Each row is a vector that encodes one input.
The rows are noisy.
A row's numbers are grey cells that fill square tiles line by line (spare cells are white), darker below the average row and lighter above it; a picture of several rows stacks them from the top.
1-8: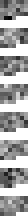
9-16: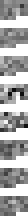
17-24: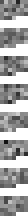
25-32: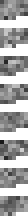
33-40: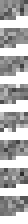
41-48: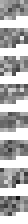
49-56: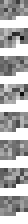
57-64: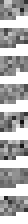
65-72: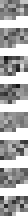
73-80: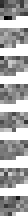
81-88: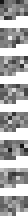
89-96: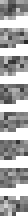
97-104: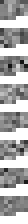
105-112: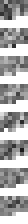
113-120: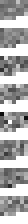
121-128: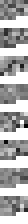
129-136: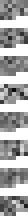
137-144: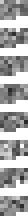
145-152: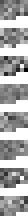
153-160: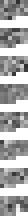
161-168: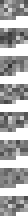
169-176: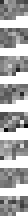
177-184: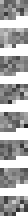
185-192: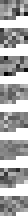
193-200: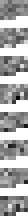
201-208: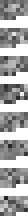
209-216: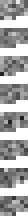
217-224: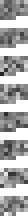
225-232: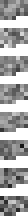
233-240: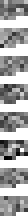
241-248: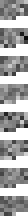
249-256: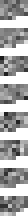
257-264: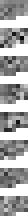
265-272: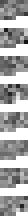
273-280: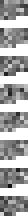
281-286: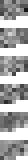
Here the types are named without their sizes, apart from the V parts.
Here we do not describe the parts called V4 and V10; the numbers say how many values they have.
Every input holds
either a point on a line and a value of V10, or four true/false values and a value of V4.
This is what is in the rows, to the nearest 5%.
About 30% of them hold a point on a line and a value of V10. The rest hold four true/false values and a value of V4.
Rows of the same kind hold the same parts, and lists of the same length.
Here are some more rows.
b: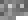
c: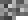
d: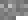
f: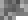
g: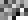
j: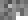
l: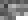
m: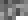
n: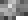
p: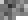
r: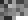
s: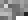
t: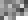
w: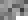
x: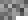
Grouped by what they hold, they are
b, c, d, g, j, l, n, r, t, w, x
f, m, p, s

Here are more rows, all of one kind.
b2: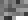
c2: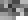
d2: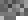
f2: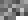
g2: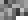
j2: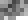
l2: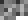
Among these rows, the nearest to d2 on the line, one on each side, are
j2 and l2.
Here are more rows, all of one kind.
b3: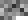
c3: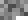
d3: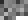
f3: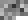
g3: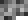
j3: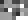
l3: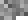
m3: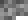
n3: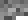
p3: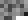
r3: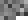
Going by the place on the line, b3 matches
j3 and m3.
